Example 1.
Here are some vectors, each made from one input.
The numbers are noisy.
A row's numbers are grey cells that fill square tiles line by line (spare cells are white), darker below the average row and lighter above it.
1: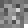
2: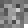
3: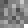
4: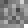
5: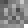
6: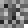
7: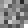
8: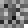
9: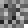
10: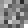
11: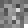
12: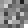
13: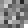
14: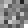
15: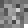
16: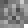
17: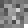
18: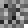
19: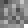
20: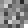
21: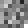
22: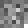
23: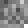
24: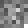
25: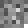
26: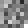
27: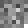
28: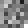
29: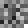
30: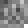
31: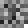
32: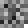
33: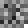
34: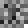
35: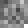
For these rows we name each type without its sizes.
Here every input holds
a point on a line.
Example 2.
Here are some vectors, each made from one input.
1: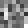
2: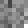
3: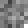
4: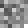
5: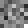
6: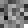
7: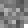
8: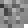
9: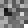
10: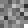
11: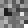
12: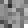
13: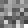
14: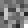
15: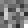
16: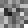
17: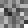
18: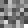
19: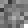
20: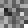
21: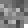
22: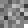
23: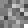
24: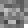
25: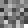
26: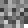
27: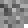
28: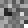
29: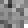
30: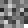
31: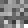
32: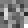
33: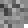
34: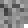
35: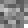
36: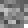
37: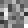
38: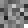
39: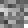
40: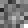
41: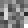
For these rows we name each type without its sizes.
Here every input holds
a node of a tree.
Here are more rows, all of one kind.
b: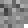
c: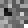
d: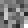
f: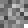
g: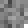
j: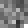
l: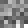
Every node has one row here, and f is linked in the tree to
g and l.
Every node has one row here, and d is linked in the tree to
j.
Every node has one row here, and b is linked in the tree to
c and g.
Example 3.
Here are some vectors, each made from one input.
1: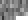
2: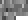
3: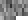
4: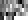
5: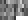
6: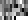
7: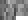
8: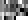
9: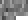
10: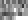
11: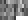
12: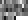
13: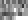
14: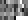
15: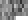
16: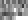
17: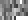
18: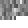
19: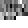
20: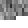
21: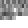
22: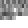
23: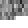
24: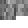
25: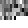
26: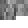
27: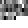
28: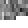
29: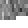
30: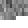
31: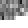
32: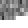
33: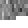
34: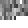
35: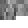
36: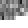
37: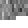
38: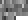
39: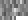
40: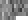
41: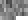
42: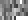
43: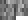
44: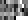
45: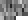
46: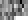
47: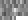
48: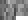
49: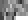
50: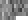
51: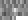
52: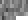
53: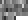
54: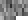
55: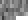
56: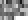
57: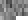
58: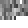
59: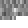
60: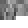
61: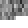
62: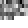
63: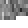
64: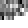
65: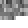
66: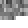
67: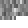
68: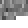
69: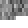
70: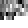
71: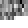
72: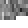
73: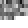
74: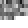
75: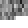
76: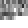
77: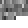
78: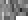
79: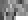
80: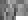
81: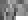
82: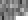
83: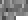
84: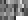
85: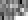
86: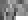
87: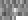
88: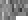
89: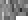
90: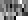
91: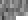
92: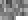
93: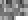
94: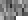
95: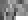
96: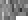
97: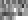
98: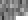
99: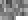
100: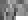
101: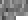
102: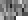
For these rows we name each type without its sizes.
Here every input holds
a label.
